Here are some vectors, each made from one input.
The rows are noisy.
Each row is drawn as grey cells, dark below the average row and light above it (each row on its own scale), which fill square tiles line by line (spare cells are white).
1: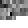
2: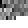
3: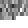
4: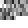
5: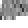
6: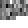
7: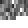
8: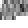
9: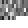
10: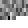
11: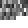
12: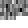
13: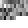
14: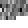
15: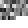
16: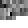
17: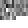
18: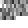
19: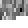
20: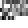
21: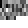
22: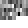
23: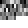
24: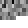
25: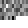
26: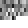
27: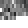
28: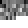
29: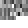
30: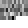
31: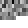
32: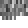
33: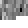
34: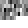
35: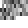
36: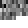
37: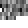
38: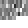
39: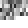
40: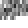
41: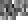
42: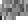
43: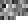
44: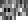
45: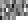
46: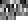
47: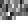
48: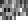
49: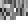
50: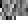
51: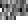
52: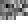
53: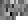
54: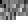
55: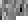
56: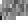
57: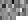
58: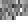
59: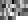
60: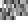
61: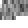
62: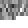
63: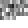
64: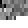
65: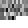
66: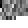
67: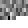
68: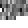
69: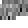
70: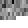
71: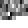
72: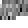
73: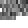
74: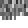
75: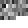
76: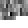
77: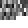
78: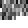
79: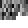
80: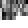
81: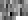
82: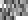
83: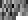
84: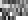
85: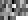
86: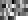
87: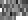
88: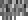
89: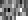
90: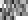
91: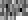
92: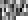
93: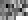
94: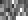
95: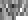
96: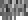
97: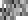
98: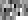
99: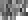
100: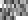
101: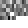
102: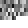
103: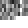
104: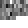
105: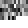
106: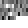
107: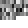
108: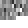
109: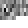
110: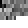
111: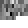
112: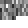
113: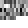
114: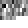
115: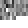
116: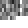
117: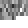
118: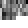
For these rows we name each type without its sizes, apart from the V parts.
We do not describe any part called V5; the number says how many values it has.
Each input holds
a label, together with either a node of a tree, or a value of V5.
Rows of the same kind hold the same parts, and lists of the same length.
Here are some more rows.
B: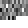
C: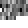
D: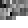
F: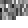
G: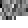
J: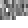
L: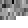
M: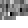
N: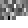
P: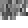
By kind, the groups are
B, F, J, L, N
C, D, G, M, P

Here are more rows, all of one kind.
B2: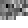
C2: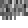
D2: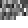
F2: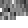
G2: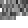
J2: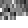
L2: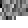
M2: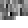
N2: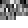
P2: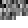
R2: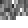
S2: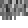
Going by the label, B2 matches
D2 and N2.
